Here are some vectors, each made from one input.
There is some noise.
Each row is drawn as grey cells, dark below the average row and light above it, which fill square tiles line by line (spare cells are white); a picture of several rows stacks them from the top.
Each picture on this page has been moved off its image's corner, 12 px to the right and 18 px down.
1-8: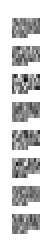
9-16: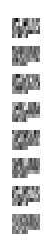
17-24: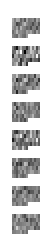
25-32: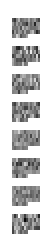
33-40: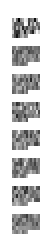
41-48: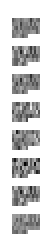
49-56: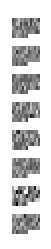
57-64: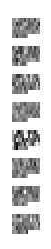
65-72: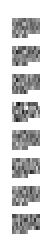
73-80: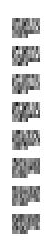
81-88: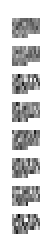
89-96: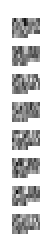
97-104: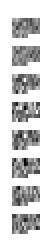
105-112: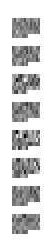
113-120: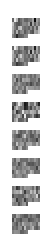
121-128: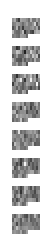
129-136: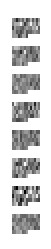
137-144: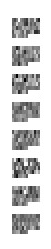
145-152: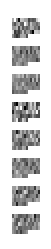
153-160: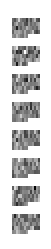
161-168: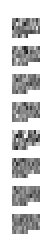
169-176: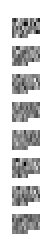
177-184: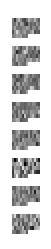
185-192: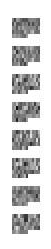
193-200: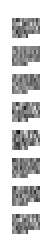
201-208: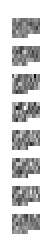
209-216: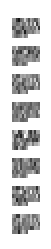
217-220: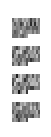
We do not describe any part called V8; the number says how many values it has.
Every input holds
either a node of an 11-node tree and a value of V8, or a list of up to three points on a 7-point line.
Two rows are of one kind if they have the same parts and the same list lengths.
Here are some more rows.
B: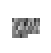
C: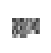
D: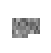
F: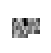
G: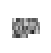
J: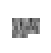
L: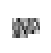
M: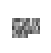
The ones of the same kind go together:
B
C, D
F
G, L, M
J

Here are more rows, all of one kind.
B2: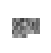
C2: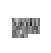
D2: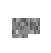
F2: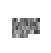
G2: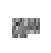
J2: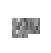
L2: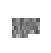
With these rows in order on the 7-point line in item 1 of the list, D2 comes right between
B2 and J2.
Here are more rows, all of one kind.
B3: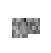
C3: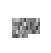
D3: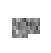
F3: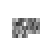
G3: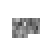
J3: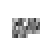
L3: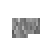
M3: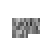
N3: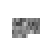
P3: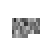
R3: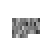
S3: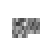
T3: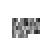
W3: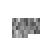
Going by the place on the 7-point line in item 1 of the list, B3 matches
D3, F3, P3 and S3.
